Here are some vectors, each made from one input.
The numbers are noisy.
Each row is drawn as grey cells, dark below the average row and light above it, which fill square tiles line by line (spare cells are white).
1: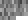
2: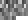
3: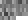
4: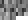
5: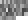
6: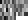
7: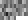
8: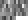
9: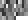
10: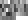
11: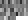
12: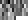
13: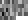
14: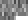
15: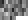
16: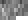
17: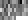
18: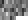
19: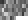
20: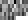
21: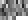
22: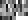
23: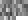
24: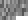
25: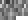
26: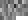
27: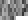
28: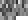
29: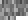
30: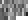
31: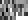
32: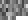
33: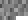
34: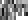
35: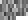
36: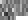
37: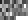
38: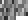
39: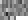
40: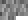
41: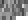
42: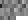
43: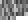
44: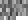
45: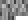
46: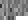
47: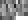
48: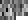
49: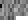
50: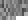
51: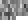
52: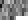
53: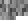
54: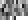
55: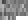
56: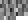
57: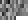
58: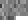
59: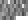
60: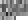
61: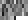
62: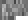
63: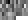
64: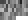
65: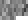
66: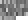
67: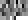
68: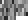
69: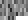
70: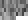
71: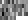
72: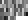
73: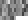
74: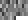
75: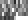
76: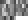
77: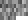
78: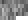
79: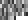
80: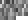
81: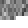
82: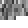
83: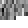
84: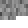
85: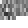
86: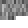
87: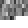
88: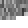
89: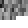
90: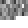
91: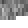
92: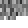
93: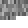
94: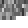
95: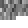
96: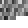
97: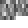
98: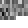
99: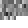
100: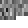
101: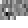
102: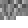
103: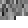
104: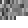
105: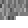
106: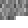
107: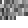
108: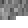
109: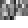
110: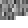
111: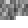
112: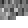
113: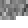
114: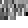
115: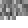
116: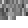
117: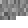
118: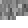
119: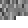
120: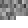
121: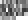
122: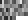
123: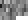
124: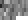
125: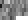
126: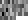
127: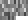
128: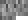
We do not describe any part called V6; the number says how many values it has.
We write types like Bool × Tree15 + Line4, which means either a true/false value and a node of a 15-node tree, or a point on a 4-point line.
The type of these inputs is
Label7 + (Line4 + Line5) × V6.
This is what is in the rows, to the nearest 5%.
About 30% of them hold one of 7 labels. The rest hold a value of V6, together with either a point on a 4-point line, or a point on a 5-point line.
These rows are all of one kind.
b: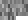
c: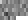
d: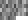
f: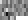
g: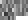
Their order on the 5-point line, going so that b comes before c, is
d, b, g, c, f.
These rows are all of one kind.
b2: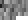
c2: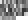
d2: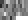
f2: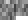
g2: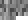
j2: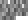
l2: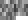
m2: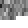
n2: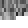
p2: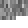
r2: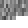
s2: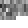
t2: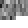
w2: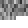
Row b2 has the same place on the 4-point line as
g2, l2 and s2.
